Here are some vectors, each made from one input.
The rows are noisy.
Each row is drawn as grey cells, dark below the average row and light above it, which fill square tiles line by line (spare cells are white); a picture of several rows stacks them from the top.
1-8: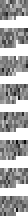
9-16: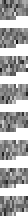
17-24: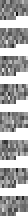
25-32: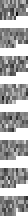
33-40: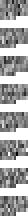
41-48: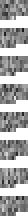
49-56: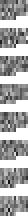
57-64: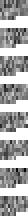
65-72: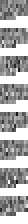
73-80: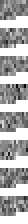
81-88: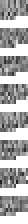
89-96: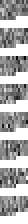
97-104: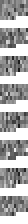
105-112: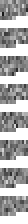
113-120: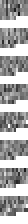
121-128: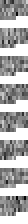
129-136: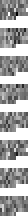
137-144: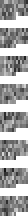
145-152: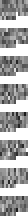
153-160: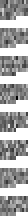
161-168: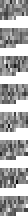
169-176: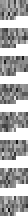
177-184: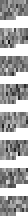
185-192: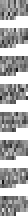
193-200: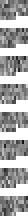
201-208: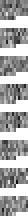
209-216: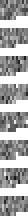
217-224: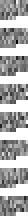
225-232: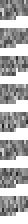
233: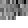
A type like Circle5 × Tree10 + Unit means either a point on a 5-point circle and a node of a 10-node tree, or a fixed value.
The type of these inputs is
Bool × Bool × Bool × Bool × Label8.
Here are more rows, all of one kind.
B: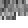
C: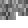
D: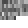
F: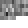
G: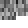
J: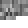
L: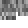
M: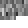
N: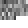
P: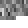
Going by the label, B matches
D, G, L and N.
